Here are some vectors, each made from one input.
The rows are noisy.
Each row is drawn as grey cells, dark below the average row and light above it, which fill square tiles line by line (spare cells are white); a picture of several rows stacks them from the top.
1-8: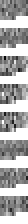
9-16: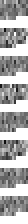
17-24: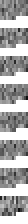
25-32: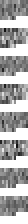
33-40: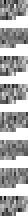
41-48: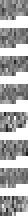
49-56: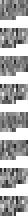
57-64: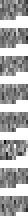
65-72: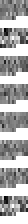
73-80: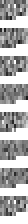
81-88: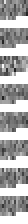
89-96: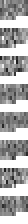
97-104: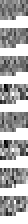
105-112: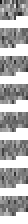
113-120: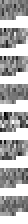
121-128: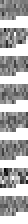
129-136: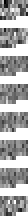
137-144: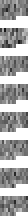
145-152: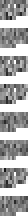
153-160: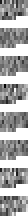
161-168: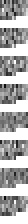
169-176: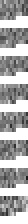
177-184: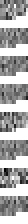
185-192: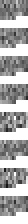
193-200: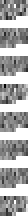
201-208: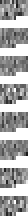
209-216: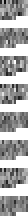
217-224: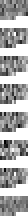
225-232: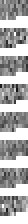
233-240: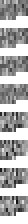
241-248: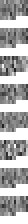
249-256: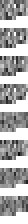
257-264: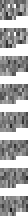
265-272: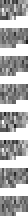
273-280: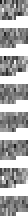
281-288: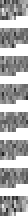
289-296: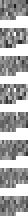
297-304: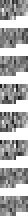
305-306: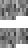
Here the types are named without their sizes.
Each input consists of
either a point on a circle and a label, or a fixed value, or a node of a tree.
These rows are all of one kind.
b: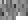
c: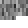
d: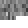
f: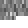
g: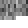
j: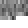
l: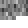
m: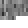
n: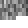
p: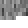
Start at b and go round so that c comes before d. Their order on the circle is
b, m, c, p, l, d, g, n, j, f.
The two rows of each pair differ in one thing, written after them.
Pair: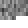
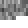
the label
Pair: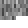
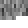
the label
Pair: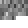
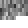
the label
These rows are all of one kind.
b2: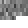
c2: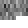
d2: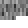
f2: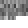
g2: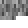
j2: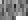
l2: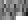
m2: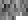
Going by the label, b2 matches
c2 and m2.
